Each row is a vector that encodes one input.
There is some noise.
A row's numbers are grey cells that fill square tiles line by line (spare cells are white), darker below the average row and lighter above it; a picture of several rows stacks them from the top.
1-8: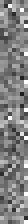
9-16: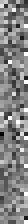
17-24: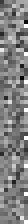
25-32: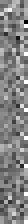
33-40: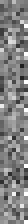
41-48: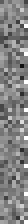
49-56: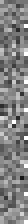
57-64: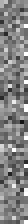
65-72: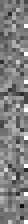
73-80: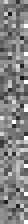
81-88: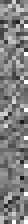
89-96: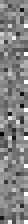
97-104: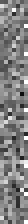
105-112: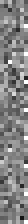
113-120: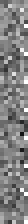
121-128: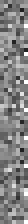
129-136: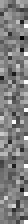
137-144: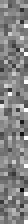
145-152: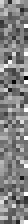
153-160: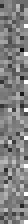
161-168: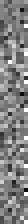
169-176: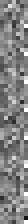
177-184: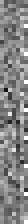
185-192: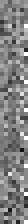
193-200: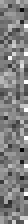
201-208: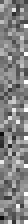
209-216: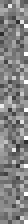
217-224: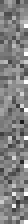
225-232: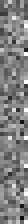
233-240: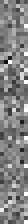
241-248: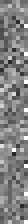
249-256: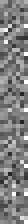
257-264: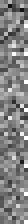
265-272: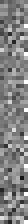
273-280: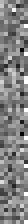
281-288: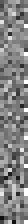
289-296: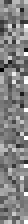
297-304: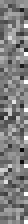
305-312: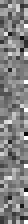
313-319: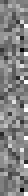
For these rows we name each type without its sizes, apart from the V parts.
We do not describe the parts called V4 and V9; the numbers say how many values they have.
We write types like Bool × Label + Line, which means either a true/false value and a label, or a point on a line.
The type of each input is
(Bool × Bool × Bool + V9) × Line + Tree × Tree + V4.
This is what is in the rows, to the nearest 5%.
About 55% of them hold a point on a line, together with either three true/false values, or a value of V9. About 35% of them hold a node of each of two trees. The rest hold a value of V4.
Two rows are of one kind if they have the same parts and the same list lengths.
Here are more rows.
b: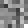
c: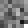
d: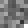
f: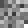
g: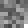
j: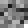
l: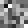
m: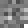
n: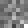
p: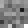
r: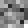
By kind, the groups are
b, l, m
c, d, j, p, r
f
g, n

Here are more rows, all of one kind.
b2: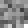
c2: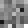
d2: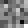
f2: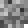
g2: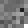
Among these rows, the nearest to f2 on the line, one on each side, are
c2 and g2.
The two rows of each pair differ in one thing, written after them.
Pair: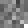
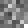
the place on the line
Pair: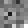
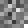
the value of V9
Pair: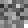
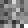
the value of V9
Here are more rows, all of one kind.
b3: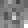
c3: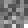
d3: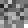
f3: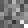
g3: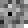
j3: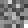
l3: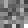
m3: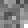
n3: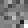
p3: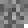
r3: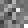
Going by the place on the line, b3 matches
d3, j3, p3 and r3.
